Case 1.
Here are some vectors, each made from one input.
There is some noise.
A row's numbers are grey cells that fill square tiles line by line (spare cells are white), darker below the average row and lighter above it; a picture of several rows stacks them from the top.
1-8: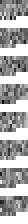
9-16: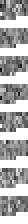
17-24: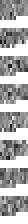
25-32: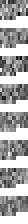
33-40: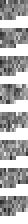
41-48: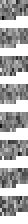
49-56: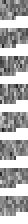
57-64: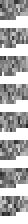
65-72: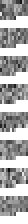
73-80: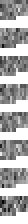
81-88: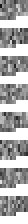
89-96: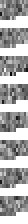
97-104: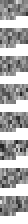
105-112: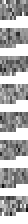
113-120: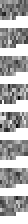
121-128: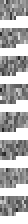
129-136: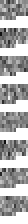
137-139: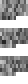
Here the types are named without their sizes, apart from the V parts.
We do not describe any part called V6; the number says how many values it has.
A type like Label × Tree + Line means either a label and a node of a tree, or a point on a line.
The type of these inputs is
Bool × Circle × V6.
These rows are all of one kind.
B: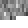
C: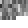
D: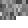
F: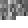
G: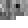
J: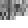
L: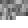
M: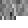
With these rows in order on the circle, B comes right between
L and M.
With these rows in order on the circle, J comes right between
G and L.
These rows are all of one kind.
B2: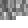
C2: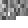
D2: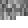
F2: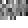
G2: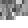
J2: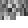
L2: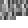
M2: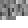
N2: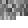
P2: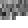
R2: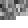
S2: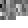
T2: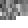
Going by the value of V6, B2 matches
D2, G2 and T2.
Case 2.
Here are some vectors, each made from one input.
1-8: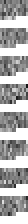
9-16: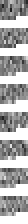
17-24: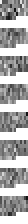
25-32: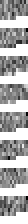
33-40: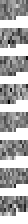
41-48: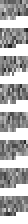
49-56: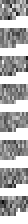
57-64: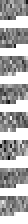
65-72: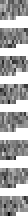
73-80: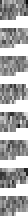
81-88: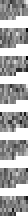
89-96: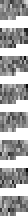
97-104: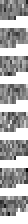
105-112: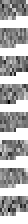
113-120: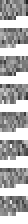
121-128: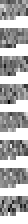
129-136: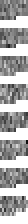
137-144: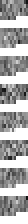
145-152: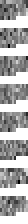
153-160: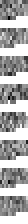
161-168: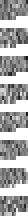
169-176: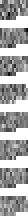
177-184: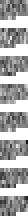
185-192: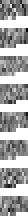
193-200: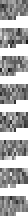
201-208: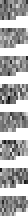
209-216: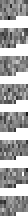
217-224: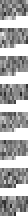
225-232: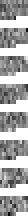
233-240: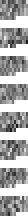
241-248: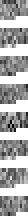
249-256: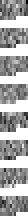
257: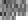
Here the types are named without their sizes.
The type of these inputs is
Bool × List(Circle).
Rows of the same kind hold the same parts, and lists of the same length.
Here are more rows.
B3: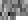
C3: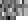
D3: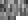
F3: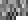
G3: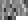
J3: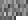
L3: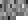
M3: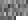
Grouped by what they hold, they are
B3, F3
C3, D3, G3, L3
J3, M3

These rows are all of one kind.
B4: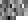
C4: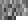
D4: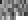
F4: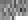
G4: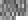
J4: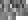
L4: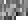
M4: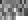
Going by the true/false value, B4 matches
C4 and L4.
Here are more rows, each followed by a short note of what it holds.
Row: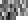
a true/false value, together with the empty list
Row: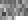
a true/false value, together with a list of one item
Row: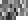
a true/false value, together with the empty list
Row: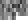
a true/false value, together with a list of two items
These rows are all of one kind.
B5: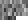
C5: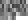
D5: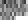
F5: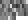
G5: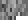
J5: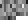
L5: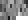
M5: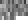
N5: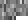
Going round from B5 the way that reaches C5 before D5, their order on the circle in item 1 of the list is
B5, C5, F5, N5, G5, D5, J5, L5, M5.
